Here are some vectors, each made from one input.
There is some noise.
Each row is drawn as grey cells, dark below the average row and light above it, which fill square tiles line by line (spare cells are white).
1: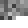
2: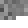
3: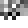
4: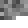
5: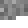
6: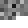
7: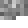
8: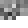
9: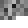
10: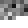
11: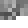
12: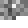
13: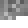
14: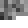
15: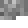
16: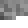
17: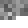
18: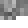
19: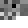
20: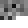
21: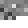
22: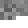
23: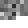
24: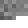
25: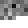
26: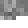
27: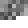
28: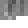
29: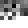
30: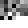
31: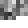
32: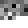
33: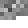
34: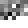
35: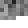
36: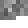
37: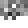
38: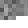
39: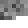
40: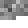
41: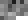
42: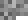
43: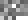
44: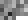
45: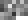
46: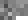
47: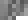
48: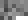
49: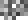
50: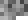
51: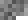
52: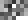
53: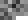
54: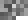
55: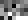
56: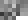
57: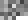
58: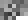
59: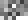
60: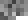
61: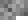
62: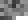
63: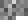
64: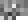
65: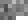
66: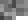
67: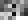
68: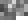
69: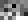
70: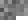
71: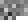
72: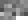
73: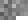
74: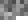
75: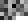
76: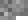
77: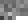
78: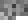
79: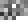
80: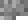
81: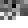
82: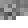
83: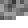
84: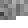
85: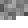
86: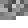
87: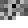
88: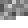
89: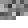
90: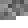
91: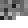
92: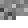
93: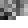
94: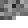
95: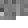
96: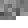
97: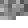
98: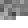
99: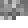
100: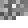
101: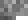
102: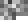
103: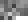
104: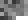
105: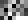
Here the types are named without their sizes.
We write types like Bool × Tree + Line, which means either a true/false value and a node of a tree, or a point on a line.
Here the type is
(Bool × Bool × Bool + Unit) × Line.
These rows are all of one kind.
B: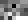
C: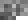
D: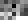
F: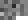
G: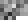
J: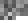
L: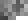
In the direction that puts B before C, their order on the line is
J, B, C, L, G, F, D.
